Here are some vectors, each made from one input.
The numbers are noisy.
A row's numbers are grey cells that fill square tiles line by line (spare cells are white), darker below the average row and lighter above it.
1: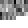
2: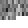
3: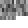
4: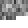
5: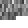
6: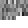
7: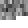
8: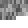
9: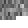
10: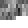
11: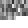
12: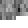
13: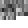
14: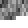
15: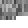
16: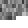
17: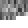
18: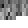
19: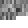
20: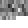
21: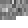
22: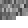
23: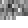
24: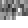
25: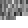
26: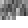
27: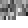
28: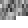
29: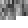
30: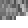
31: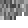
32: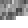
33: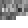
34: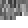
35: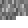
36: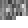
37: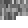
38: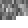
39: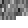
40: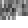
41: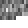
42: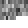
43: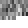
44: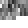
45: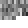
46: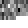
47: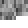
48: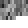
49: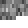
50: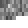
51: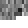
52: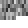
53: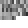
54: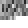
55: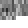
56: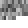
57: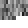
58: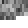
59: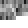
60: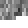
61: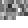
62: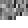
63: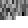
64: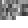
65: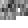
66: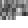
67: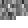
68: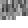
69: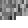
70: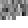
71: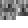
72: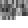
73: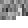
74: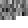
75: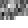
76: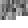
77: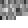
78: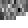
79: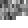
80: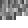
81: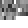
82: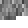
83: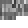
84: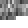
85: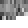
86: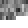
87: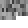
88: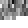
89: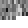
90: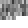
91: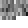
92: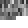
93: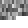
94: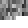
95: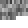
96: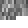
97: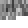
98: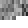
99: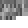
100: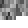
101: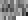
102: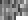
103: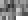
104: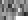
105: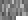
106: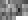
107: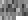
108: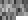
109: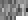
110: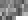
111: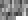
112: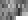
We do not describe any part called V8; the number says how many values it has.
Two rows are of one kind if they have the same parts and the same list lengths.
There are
2 kinds of row.
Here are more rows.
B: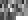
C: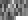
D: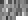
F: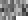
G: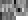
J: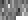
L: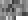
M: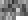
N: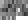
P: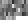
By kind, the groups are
B, C, D, G, J
F, L, M, N, P

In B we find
a point on a 4-point line and a value of V8.
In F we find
a point on a 7-point line.
